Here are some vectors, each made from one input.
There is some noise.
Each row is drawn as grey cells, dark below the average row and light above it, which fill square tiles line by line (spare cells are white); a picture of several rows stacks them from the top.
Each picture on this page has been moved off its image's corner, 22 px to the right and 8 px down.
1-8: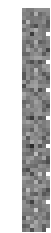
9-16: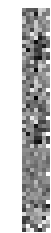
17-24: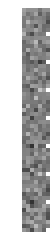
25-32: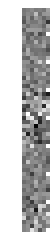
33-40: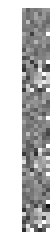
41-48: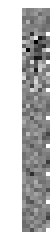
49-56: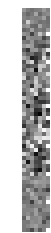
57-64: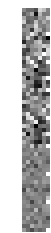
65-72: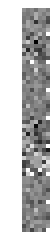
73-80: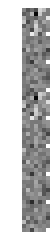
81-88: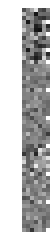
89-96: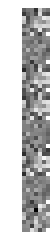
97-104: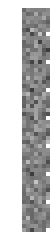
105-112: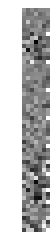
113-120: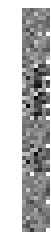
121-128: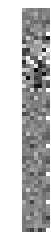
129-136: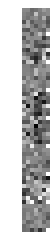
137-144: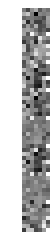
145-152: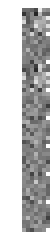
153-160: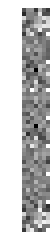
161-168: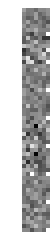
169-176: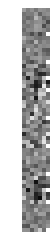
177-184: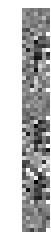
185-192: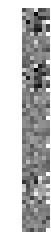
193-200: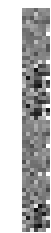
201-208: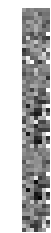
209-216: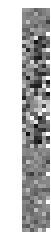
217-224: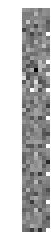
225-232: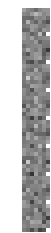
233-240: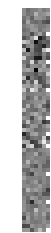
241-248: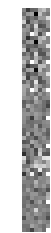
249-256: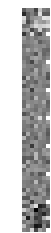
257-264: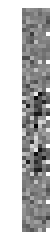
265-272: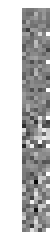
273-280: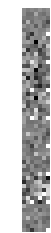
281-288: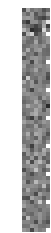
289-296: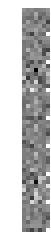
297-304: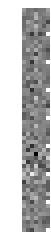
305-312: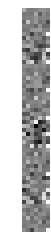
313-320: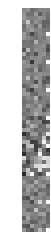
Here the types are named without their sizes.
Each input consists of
either a point on a circle, or a fixed value, or four true/false values.
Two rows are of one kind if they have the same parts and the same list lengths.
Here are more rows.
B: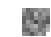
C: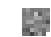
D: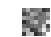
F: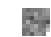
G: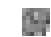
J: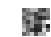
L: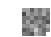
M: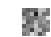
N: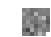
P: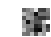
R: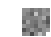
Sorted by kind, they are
B, C, F, G, N, R
D, J, M, P
L

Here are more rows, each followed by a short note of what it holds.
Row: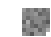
four true/false values
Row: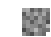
a fixed value
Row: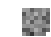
a fixed value
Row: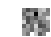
a point on a circle
